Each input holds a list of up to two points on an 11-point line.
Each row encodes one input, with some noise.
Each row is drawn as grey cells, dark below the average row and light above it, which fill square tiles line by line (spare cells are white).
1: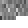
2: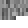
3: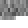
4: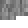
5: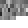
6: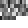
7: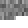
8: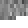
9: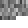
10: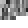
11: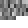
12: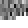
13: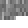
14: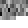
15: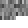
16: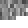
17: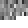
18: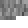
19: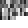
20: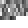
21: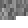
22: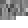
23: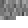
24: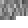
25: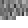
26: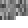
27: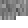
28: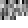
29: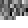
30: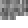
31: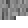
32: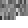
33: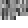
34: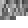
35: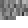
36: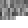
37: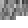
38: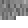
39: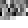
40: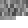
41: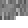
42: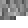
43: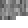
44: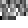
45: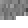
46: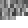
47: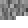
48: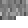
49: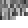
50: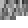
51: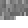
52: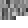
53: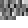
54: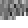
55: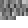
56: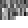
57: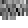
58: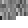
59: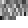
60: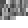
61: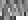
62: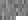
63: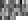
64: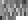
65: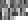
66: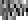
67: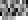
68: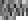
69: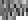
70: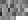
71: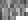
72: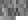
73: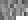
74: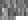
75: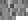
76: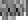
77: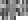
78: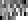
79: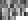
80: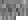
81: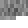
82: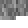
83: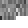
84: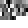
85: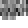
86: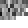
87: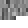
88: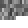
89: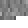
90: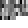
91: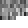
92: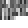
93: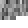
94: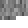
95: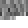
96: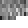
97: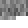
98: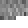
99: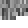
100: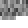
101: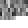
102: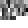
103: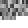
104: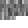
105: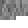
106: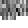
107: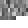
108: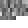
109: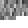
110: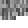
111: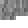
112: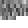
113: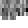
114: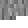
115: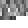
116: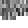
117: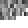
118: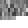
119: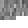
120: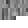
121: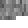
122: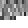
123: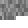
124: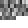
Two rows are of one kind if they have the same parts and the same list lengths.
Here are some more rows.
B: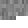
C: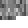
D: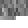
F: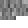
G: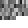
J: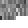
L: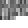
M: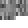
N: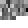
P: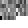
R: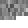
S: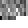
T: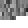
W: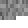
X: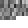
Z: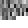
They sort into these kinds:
B, C, F, G, R, S, W, X, Z
D, T
J, L, M, N, P

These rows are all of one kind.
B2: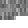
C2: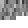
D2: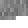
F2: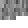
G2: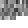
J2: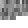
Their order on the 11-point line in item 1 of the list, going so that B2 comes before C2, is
B2, J2, D2, C2, F2, G2.
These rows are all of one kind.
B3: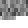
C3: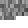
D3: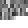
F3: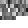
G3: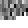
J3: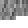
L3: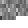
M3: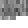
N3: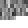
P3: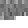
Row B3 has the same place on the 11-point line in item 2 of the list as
F3, G3 and N3.
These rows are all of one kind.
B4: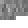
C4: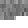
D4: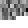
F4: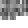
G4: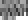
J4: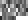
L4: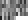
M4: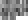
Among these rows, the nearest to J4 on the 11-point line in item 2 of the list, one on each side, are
D4 and G4.
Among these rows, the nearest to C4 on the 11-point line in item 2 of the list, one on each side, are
L4 and M4.
